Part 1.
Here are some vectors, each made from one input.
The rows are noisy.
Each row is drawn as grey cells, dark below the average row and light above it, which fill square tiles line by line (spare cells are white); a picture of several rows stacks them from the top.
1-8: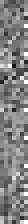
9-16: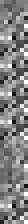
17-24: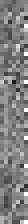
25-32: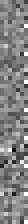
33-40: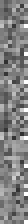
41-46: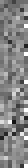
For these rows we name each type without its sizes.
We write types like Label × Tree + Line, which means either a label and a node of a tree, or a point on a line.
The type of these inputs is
List(Line × Line).
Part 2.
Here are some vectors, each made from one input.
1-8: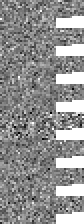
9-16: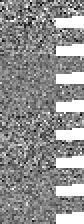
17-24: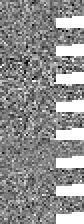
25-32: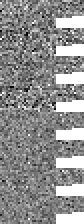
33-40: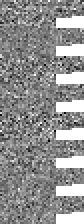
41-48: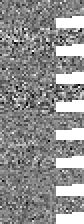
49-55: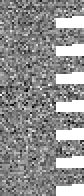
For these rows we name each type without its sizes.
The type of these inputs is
Bool × Line.
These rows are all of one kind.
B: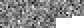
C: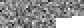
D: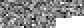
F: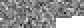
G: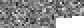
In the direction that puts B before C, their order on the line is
G, D, B, F, C.
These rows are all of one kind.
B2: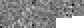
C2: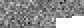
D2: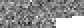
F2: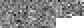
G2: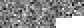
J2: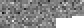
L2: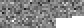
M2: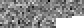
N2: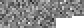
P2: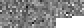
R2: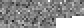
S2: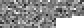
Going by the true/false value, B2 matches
G2, N2, R2 and S2.
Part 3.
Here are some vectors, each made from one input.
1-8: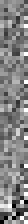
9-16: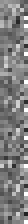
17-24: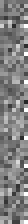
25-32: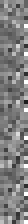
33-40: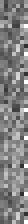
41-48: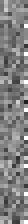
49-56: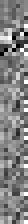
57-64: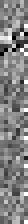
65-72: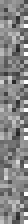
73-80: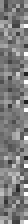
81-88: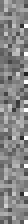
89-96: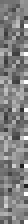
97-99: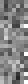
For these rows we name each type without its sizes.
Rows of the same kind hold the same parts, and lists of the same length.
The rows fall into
3 kinds.
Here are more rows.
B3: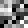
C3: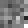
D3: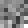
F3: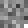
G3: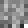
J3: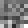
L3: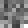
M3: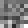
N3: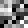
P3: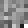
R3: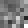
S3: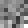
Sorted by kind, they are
B3, N3
C3, F3, G3, P3, R3
D3, J3, L3, M3, S3

